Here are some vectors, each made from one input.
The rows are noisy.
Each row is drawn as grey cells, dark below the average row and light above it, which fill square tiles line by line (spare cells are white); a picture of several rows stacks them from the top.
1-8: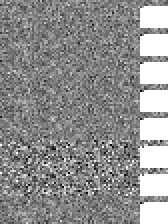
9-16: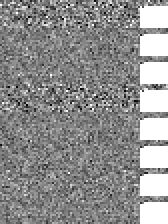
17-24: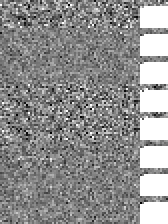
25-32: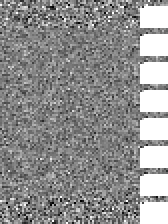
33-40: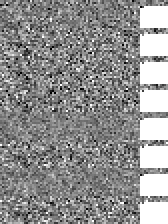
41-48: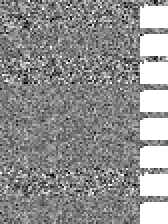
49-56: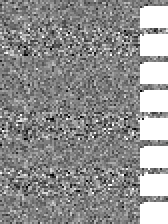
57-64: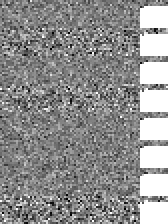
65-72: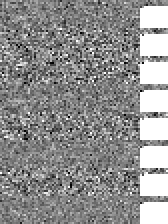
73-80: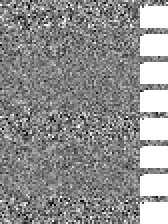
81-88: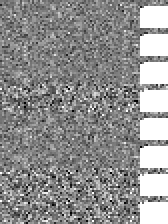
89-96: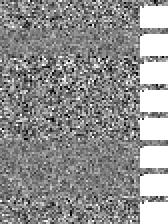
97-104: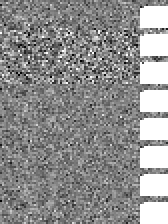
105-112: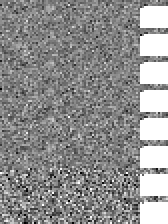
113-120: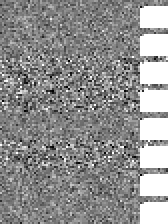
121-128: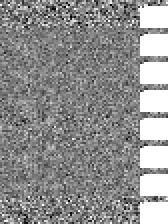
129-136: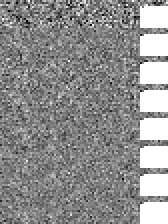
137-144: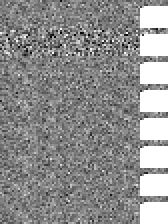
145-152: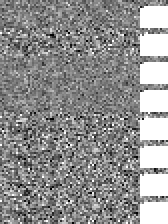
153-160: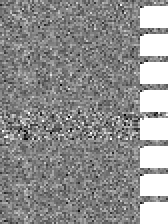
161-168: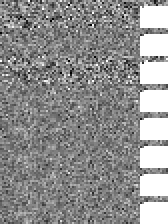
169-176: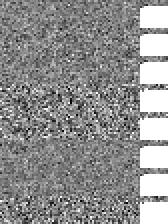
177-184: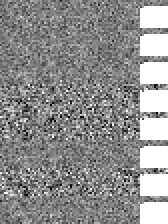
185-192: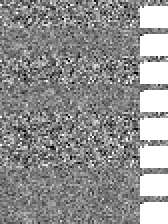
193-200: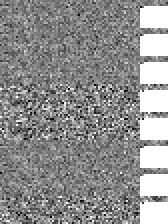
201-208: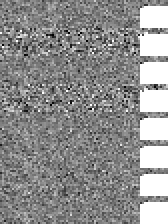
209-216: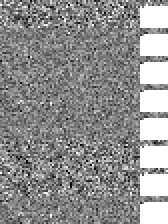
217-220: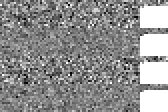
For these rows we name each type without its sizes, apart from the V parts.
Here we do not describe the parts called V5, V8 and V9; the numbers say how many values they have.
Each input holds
either three labels, a value of V5 and a value of V8, or a value of V9.
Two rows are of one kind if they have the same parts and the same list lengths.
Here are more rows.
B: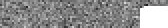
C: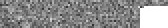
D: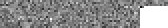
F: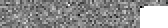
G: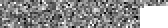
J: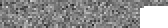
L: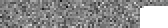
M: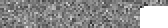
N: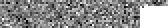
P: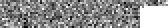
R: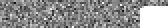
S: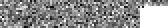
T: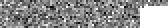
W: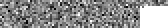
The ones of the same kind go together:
B, C, D, F, J, L, M, R
G, N, P, S, T, W

